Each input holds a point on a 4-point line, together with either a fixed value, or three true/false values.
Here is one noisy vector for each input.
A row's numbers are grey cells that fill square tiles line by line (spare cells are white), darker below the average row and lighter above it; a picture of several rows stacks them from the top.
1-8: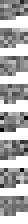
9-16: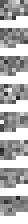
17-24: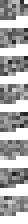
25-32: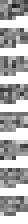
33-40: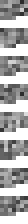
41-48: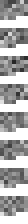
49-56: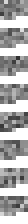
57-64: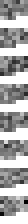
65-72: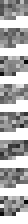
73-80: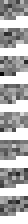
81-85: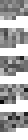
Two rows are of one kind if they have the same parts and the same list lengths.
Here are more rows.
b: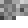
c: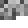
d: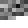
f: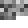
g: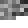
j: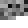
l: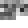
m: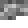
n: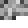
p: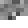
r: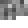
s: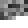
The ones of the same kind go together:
b, c, f, l, m, n, p, r
d, g, j, s

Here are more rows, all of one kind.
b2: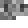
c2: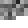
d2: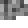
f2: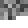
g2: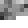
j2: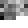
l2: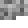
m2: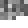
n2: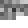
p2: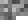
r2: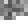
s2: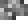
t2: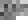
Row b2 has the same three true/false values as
d2, m2, n2 and t2.
